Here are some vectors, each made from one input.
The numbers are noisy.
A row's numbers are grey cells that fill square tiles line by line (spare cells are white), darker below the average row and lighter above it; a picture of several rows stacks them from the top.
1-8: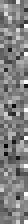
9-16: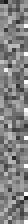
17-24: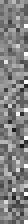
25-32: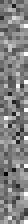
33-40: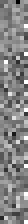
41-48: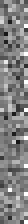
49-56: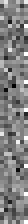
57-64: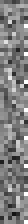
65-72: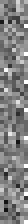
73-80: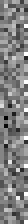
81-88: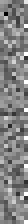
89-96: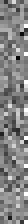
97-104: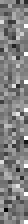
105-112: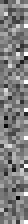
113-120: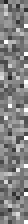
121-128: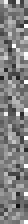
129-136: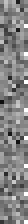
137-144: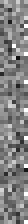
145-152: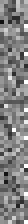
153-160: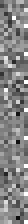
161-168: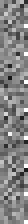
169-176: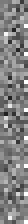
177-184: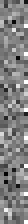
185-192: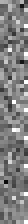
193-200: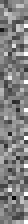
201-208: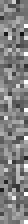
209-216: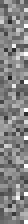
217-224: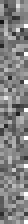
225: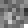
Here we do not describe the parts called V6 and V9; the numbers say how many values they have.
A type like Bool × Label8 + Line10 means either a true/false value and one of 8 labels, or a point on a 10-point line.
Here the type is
((Label8 + Line5) × V9 + V6) × Tree7.
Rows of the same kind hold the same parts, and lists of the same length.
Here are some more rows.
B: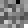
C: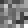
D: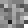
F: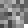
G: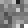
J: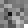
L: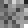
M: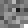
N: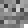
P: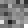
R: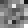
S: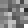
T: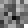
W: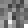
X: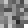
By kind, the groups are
B, C, F, G, J, M, N
D, S, T, W, X
L, P, R

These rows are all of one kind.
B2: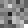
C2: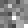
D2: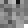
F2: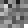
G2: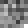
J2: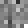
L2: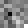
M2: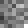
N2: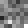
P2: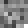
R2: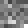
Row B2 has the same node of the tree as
C2, D2, J2 and L2.
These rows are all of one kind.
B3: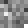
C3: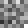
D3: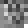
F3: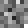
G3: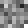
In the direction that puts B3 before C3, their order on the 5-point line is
D3, F3, B3, G3, C3.
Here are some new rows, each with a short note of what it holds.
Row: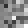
a node of a 7-node tree and a value of V6
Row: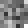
a point on a 5-point line, a node of a 7-node tree and a value of V9
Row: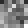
a node of a 7-node tree and a value of V6
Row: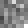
one of 8 labels, a node of a 7-node tree and a value of V9
